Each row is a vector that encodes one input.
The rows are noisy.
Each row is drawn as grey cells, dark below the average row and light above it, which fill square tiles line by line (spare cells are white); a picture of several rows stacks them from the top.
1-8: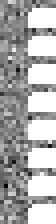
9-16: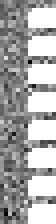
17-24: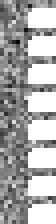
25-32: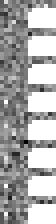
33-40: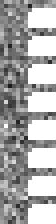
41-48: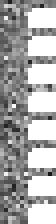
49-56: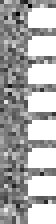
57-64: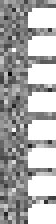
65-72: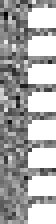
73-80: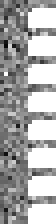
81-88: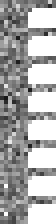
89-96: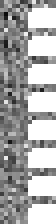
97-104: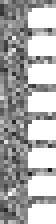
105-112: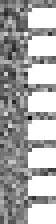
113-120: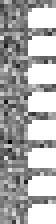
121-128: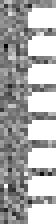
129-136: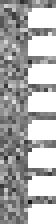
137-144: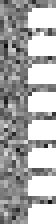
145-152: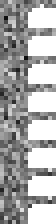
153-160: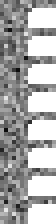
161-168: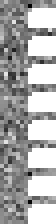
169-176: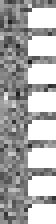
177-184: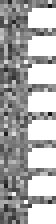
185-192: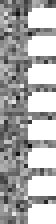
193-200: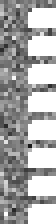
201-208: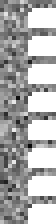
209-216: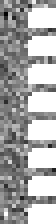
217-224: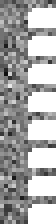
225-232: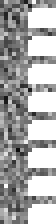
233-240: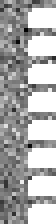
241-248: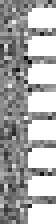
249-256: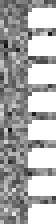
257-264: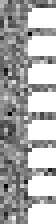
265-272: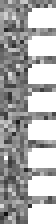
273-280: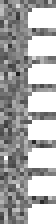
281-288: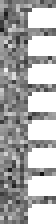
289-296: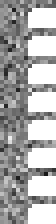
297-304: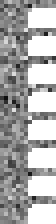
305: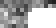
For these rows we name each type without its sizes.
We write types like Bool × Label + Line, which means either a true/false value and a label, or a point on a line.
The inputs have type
Bool × Circle × Tree.
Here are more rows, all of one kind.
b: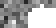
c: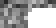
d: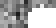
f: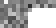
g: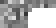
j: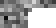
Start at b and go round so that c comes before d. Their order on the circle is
b, c, j, f, g, d.
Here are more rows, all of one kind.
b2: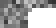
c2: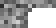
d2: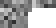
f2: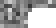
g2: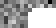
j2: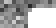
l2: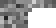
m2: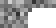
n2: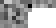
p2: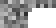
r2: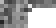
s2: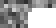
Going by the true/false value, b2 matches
c2, g2, j2 and r2.
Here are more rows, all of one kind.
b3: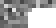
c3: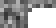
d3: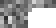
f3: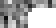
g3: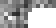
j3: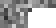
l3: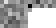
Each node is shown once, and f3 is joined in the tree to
j3 and l3.
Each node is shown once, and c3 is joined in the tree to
b3 and j3.
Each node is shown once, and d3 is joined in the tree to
g3.
